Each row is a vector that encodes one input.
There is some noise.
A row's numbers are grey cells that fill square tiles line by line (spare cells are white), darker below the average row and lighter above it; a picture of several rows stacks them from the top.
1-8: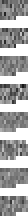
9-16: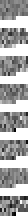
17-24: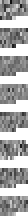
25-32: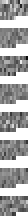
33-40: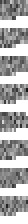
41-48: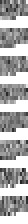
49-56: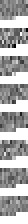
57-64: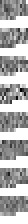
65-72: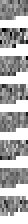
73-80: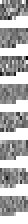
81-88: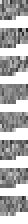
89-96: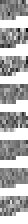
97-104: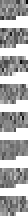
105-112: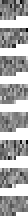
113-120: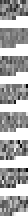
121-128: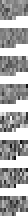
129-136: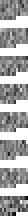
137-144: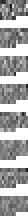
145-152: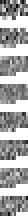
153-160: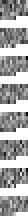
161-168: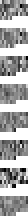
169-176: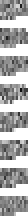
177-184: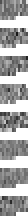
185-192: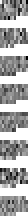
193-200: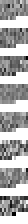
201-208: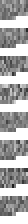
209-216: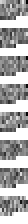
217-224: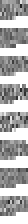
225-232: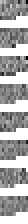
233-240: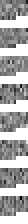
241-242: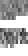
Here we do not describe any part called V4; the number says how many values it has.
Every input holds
a point on a 7-point line, together with either one of 5 labels and a value of V4, or a list of up to three points on a 5-point line.
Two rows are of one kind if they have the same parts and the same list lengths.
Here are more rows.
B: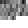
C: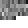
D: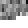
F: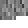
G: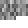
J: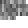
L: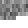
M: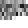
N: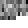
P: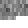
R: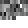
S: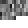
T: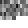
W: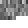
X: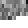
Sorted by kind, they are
B, L, P, T
C, G
D, J, R, X
F, M, S, W
N

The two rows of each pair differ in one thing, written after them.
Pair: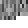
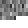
the place on the 7-point line
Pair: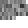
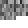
the value of V4
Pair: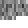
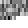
the place on the 7-point line
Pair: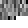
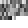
the label
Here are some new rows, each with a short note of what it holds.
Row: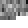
a point on a 7-point line, together with a list of one item
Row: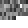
a point on a 7-point line, together with a list of two items
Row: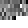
a point on a 7-point line, together with a list of two items
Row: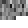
one of 5 labels, a point on a 7-point line and a value of V4
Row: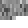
a point on a 7-point line, together with a list of one item
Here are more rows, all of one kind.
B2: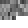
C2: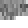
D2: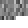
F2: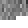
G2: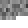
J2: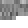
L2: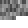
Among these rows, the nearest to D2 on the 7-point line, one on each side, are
G2 and J2.
